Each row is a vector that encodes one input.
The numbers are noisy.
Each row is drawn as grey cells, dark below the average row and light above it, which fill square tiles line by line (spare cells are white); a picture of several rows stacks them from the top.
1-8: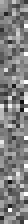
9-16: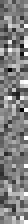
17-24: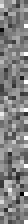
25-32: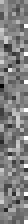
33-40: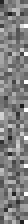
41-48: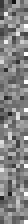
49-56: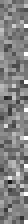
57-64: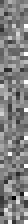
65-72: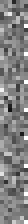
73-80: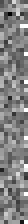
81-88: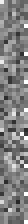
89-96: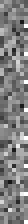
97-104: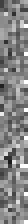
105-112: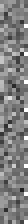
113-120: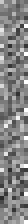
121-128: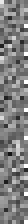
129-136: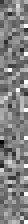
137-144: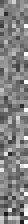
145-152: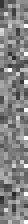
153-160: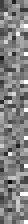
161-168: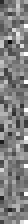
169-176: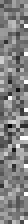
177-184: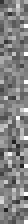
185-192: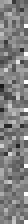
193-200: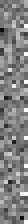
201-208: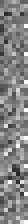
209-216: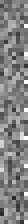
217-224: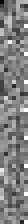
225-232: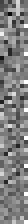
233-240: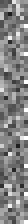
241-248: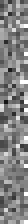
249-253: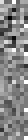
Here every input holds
a list of up to two points on a 6-point line.
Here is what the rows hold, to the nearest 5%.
All of them are lists of up to two points on a 6-point line: a few are empty, 40% hold one and 55% two.
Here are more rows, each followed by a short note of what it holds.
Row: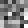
the empty list
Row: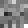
a list of one item
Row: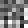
the empty list
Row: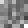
a list of two items
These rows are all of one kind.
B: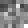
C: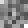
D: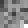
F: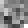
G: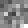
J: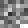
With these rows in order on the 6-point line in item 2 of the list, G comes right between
B and F.
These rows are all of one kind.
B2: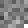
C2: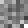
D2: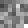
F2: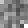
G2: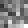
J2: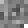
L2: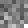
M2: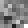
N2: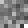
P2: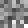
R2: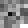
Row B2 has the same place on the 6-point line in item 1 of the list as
L2 and P2.
